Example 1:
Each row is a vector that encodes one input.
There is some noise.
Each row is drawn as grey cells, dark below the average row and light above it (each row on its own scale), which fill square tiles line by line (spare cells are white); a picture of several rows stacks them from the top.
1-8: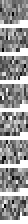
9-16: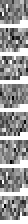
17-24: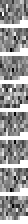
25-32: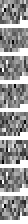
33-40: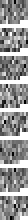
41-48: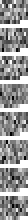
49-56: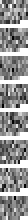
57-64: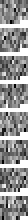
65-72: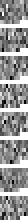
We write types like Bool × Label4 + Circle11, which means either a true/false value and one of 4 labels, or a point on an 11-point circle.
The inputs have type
Label10.
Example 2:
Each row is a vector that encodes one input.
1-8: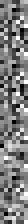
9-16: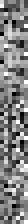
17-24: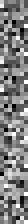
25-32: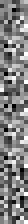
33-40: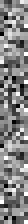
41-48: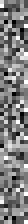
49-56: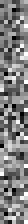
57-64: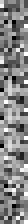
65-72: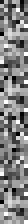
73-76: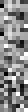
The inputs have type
Label5.
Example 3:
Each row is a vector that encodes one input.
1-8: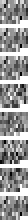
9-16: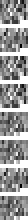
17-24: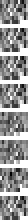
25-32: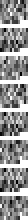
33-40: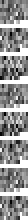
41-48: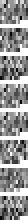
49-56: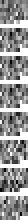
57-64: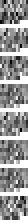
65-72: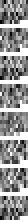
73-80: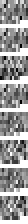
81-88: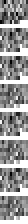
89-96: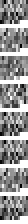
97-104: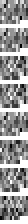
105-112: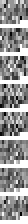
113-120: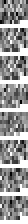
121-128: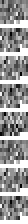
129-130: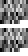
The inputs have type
Label5.
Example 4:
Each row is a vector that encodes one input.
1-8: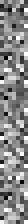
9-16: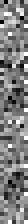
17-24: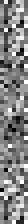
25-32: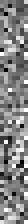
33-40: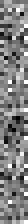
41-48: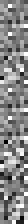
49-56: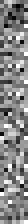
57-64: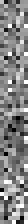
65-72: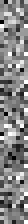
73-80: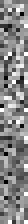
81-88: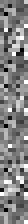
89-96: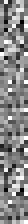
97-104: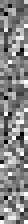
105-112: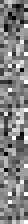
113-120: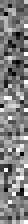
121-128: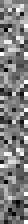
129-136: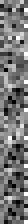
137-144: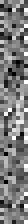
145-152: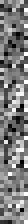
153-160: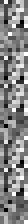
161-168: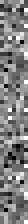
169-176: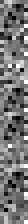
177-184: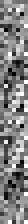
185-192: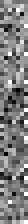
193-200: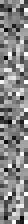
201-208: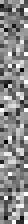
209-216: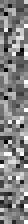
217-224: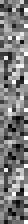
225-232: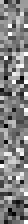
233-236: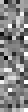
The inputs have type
Label8.
